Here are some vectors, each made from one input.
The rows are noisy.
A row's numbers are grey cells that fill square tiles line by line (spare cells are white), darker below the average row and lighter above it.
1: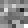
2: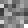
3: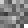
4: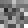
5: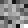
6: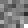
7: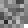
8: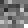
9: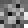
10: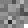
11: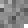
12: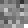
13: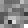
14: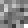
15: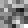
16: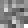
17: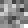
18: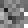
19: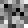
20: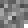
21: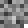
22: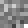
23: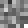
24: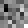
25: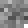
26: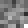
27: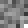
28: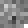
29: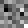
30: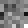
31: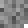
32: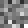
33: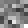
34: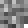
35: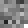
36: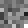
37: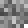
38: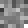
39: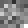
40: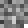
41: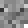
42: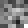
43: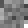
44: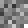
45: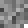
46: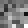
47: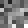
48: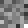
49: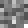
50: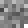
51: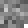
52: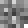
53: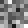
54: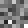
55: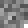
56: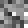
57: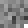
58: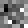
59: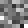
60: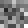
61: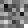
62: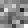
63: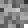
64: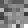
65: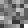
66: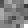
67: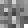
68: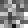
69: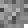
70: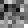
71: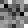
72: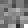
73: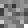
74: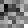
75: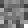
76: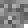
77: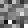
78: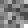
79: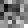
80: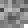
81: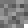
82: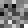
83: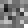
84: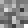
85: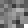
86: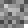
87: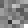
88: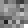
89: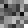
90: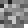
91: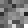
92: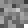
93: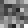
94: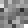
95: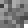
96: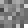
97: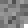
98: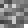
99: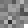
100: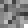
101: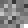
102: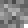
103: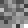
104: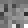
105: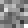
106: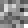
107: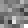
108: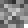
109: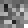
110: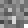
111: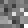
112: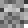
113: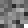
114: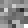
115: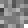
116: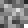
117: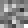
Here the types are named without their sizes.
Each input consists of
a point on a line, together with either a node of a tree, or four true/false values.
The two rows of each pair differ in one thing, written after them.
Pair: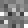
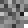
the node of the tree
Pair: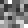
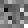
the node of the tree
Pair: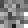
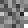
the node of the tree
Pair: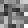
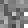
the place on the line
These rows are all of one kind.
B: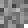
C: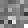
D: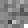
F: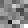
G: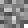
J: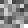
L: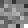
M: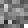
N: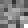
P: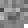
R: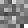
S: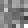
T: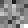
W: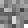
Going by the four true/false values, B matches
G, P, R and W.
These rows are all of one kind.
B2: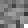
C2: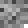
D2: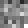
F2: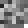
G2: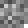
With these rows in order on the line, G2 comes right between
C2 and F2.
